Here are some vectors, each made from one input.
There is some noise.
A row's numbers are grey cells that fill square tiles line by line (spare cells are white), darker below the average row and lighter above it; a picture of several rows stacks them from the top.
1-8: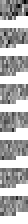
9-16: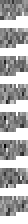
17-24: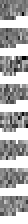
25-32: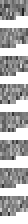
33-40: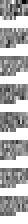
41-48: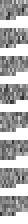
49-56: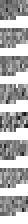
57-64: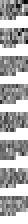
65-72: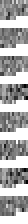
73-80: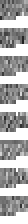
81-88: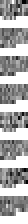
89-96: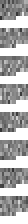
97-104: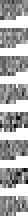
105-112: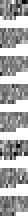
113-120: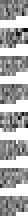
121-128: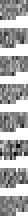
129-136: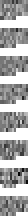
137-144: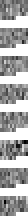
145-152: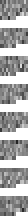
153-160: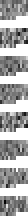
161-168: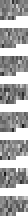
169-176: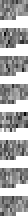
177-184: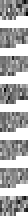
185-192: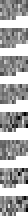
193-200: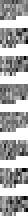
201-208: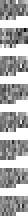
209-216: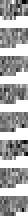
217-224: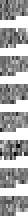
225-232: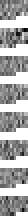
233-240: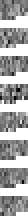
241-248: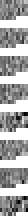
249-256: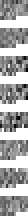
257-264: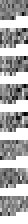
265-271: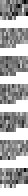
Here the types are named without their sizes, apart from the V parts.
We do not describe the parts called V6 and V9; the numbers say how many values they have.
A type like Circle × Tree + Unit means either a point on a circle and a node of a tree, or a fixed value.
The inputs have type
Line × (Tree + V6) + V9.
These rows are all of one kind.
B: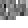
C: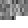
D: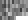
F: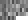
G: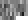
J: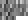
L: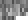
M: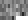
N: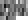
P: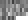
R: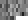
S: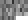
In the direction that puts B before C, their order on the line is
B, N, J, G, R, M, C, L, S, P, F, D.
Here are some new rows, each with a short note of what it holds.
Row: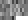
a point on a line and a node of a tree
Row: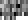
a value of V9
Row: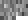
a point on a line and a value of V6
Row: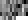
a value of V9
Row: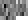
a point on a line and a node of a tree
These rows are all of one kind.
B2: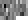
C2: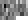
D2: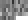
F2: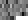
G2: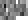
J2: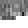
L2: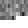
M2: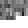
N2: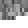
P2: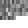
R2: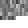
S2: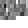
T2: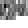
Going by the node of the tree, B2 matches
G2 and S2.
